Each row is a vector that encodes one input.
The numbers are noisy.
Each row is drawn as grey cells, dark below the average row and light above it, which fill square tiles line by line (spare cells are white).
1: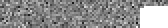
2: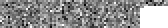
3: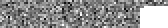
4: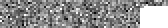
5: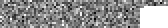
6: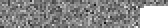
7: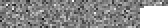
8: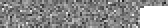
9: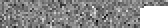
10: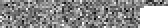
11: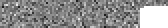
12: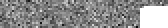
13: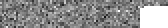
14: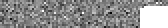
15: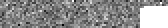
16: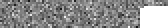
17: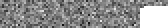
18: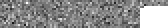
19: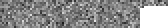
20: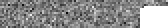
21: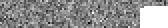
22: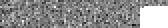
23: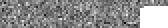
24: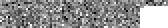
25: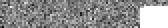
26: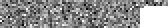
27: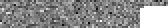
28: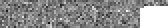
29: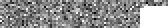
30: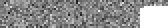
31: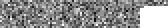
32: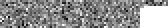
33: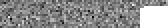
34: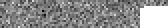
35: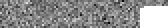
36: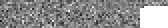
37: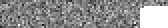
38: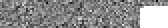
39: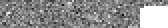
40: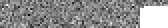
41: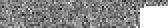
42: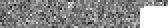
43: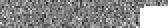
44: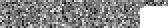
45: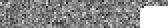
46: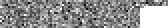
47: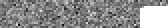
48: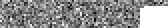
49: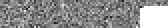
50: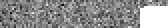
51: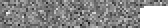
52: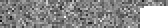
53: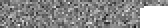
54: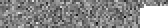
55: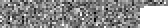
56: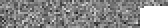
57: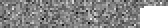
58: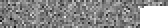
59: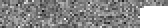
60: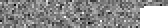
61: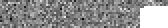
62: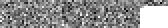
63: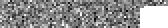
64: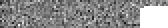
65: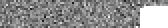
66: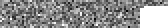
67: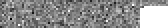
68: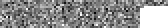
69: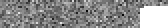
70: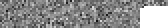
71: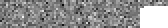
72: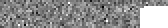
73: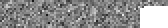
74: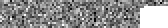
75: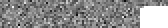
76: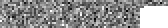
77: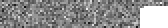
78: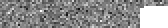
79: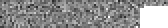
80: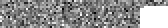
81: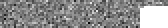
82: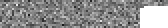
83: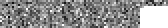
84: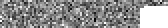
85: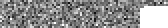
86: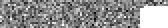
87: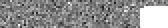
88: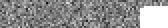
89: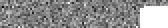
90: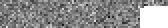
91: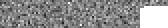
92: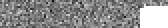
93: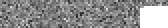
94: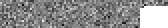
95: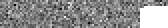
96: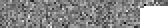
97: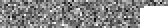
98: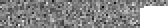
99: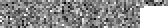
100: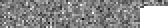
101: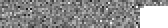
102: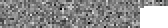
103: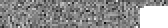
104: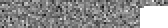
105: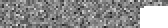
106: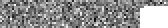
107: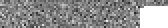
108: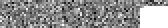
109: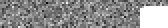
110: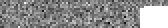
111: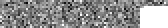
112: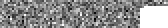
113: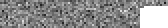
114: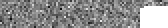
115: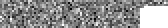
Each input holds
either a point on a 6-point circle, a point on a 6-point line and three true/false values, or a point on a 4-point line.
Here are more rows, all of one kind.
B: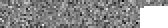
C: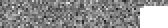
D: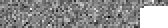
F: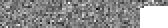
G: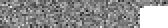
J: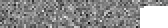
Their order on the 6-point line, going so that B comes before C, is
G, J, B, F, C, D.
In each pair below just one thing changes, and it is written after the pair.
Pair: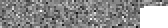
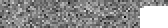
the place on the 6-point circle
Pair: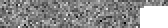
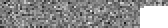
the place on the 6-point line
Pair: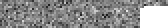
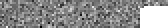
one of the three true/false values
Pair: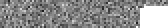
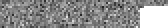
the place on the 6-point line
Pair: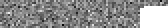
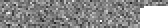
the place on the 6-point line
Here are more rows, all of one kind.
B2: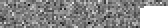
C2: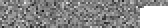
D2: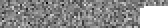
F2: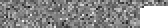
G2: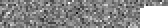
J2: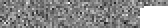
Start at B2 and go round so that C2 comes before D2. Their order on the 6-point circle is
B2, F2, J2, C2, D2, G2.
